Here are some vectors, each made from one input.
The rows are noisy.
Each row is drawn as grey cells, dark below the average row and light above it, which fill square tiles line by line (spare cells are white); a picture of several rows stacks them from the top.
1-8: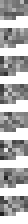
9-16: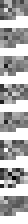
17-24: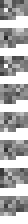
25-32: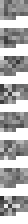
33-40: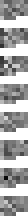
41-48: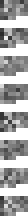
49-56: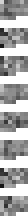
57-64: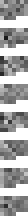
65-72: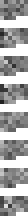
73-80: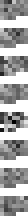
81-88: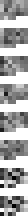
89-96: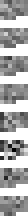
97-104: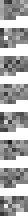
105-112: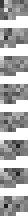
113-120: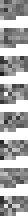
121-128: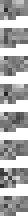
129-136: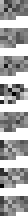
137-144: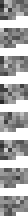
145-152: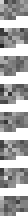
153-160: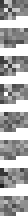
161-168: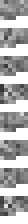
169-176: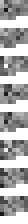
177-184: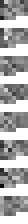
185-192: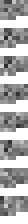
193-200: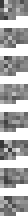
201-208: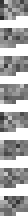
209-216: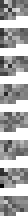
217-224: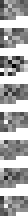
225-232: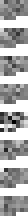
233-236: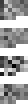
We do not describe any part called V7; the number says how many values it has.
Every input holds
a list of up to two items, each a true/false value and a value of V7.
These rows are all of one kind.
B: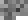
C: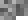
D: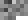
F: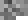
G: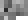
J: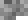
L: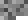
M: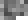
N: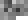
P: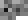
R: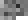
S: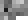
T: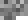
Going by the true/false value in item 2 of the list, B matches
F, M and R.
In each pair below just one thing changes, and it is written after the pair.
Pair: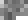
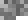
the true/false value in item 1 of the list
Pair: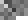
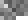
the true/false value in item 1 of the list
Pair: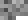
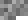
the true/false value in item 1 of the list
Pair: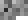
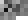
the value of V7 in item 2 of the list
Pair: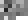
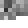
the true/false value in item 2 of the list
